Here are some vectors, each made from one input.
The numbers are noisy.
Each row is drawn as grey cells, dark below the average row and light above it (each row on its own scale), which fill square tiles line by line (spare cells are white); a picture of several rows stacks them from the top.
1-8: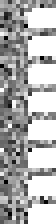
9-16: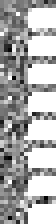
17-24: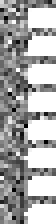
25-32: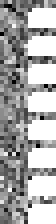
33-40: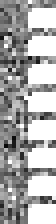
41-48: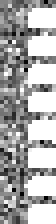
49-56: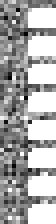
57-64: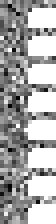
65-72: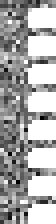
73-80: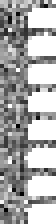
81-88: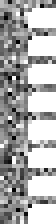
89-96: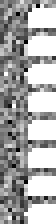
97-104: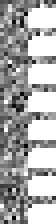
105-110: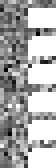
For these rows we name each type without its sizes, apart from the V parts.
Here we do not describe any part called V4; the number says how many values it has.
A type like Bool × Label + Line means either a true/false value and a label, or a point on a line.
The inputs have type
(Bool × Bool × Bool + Label) × V4.
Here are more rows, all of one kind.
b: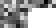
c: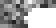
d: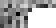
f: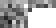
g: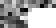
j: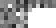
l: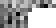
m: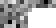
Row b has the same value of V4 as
c and g.
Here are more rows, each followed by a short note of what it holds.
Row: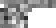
a label and a value of V4
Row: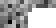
a label and a value of V4
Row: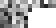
a label and a value of V4
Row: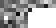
three true/false values and a value of V4
